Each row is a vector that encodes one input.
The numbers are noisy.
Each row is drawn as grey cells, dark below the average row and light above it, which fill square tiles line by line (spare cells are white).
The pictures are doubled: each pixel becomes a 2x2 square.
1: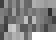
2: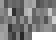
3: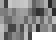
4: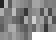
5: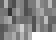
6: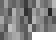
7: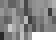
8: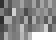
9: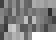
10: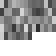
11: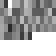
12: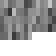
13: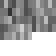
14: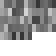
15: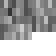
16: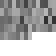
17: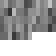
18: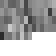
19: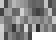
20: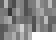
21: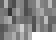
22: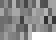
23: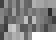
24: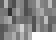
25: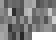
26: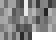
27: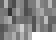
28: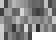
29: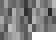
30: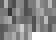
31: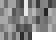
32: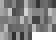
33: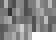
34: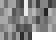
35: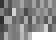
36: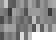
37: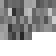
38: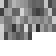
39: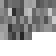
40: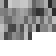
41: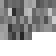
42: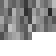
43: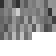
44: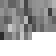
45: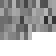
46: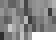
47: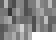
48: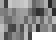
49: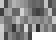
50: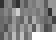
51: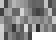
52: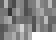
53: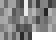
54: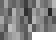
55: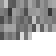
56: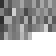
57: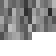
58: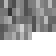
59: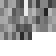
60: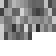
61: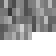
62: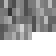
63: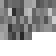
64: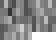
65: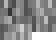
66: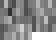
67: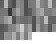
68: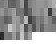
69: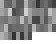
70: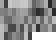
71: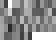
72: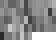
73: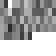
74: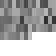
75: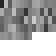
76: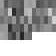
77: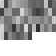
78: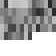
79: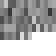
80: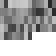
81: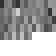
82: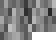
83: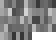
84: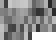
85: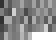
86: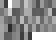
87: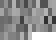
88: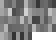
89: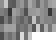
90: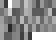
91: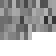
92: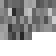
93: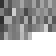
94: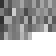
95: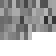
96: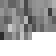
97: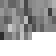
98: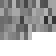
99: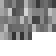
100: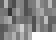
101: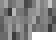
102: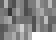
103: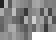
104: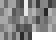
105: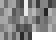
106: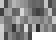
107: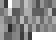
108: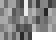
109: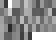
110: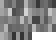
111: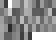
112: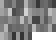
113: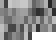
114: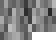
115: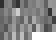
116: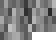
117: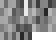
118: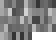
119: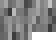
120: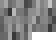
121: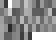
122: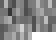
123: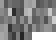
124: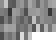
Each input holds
either one of 10 labels, or a point on a 6-point line.
